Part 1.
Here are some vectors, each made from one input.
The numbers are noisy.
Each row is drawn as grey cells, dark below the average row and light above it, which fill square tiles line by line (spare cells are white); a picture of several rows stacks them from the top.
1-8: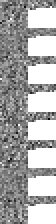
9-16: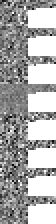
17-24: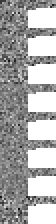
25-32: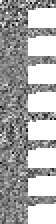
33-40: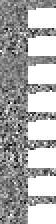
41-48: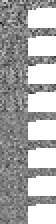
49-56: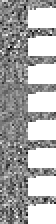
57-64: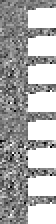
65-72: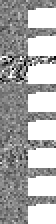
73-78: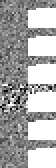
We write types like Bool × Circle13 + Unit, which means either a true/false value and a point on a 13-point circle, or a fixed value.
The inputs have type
Bool × (Tree10 + Unit).
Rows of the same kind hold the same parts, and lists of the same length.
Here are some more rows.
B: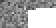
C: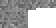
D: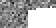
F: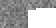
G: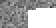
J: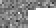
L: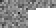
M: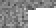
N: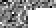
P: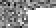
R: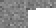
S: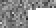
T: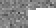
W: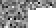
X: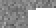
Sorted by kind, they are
B, C, F, G, J, L, M, N, P, R, S, T, X
D, W

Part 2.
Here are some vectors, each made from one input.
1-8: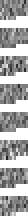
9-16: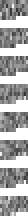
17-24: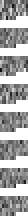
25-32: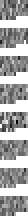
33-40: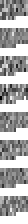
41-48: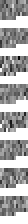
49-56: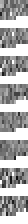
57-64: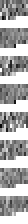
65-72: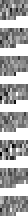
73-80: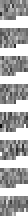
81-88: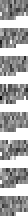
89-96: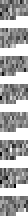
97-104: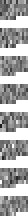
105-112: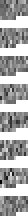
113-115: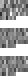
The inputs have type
Circle14 + Line8 × Line8 + Unit.
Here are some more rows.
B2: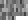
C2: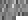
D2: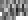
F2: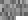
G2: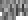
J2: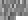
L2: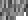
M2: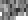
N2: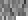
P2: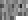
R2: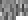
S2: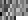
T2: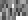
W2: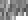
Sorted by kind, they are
B2, C2, F2, J2, N2, P2, S2, T2
D2, G2, R2
L2, M2, W2

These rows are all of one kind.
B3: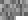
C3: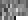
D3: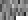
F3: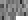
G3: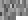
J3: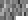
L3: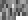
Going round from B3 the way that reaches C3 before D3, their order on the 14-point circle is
B3, G3, C3, D3, L3, F3, J3.
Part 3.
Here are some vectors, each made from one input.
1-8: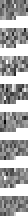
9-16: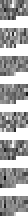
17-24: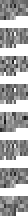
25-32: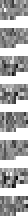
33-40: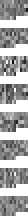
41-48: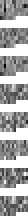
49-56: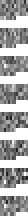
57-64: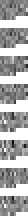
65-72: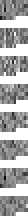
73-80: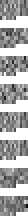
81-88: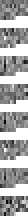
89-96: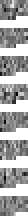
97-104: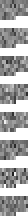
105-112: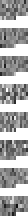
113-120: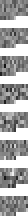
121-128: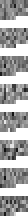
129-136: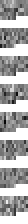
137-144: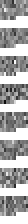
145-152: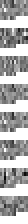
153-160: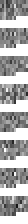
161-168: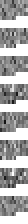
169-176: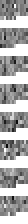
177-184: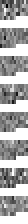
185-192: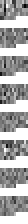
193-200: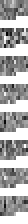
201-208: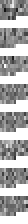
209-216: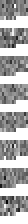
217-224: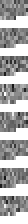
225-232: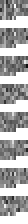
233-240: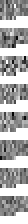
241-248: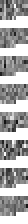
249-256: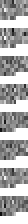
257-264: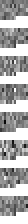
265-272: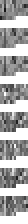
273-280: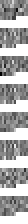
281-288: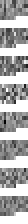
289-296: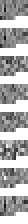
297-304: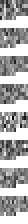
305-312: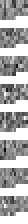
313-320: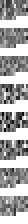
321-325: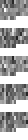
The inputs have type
Line15 + Line18.
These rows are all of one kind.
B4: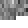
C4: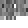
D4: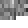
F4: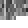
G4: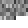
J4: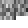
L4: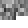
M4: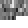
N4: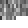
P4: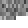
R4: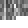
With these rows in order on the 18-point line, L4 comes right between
B4 and M4.
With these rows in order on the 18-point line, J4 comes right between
D4 and G4.
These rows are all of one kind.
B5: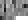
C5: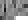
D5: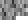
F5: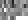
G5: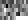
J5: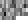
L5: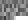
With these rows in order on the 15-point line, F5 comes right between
D5 and G5.
